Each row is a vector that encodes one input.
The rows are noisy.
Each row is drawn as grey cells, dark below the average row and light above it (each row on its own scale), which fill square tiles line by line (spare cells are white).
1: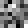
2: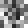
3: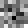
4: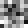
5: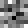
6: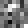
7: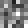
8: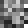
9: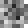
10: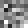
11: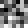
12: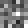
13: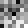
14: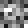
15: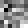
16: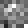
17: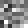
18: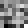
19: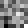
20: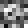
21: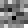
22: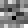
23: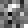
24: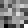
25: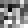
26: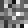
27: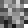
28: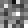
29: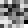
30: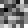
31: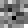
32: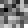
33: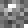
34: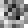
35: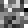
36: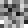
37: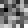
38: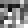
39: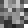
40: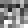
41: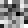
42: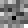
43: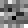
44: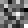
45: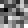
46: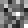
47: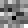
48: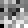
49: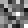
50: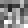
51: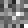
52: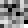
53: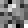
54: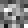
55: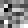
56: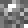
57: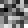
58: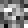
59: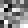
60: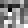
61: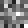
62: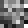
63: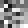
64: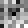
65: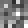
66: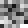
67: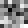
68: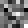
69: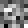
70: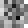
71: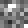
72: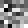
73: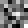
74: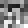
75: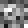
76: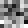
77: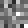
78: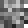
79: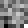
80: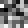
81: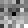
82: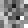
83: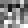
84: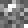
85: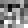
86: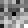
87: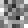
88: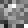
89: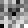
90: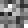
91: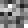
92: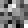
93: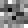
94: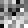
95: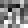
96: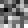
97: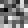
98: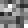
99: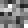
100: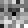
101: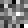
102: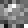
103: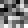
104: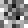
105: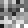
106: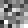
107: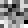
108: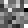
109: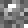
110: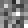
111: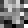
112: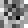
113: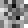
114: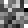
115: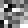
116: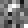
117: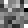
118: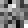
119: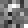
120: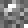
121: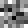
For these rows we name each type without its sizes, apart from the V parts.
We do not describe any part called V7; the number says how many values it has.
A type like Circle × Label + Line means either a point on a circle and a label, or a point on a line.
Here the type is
Bool × Circle + V7.
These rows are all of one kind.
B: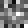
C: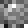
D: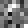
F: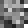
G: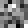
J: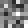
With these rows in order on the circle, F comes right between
C and D.
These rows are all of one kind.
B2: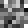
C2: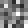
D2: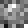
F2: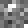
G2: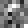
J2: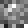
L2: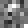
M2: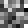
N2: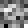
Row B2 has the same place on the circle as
G2, L2 and M2.
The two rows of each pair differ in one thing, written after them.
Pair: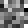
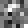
the true/false value
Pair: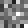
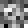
the true/false value
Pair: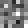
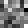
the place on the circle
